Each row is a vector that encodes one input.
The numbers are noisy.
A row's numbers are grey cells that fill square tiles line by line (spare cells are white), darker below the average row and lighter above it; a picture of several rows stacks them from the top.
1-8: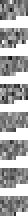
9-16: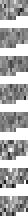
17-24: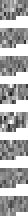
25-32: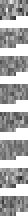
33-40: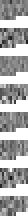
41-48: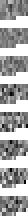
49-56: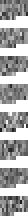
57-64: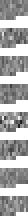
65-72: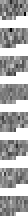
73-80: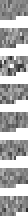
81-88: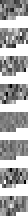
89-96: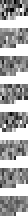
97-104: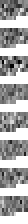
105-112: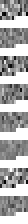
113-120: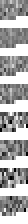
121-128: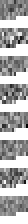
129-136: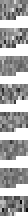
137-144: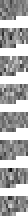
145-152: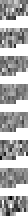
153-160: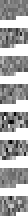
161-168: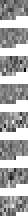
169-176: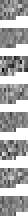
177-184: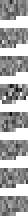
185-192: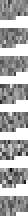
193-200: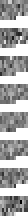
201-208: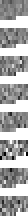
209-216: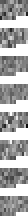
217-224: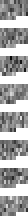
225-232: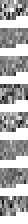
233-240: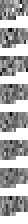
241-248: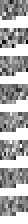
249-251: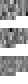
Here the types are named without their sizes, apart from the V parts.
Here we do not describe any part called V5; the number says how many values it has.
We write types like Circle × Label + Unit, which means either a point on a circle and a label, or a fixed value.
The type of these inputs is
Bool × Bool × Bool × Bool + (Line + V5) × V5.
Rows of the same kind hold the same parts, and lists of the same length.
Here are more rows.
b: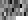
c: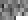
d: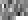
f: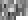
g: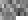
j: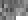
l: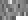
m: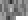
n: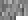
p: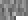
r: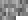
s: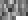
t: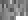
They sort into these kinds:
b, d, p
c, f, j, l, m, n, t
g, r, s

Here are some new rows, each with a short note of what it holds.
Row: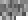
a point on a line and a value of V5
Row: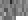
four true/false values
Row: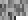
two values of V5
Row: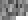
four true/false values
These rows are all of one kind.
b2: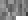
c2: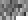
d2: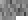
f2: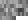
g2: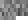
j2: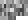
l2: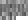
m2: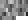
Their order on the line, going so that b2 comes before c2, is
l2, b2, c2, d2, m2, g2, f2, j2.
